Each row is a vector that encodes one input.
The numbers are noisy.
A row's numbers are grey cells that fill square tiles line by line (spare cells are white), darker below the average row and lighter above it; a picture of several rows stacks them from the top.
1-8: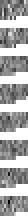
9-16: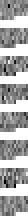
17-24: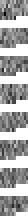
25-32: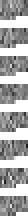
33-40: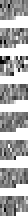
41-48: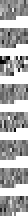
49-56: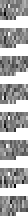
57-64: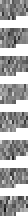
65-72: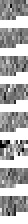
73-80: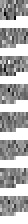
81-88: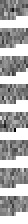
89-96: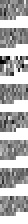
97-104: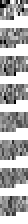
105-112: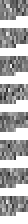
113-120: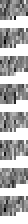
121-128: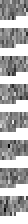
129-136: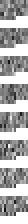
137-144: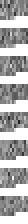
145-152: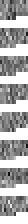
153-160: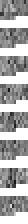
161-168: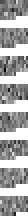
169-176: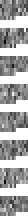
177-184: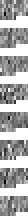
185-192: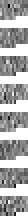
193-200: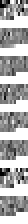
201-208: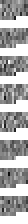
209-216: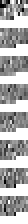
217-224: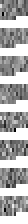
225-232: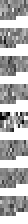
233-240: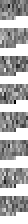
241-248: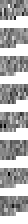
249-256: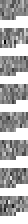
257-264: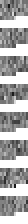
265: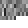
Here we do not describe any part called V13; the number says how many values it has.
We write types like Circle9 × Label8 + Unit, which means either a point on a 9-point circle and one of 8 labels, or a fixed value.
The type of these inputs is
List2(Bool × V13).
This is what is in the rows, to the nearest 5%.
All of them are lists of up to two items, each a true/false value and a value of V13: about 5% are empty, 25% hold one and 70% two.
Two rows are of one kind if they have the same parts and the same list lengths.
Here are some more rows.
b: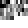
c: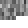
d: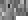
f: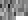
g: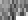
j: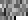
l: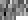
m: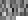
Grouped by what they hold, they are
b
c, d, f, g, m
j, l

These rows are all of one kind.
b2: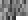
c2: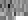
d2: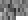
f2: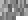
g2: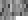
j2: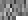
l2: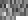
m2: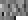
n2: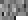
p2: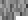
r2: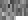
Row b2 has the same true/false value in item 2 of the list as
l2, m2, n2 and r2.
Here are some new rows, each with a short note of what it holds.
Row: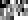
the empty list
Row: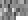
a list of two items
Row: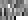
a list of one item
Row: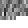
a list of one item
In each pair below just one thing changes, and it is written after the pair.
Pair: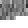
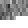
the value of V13 in item 2 of the list
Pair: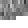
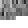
the value of V13 in item 2 of the list
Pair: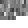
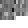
the true/false value in item 1 of the list
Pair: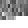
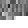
the true/false value in item 2 of the list
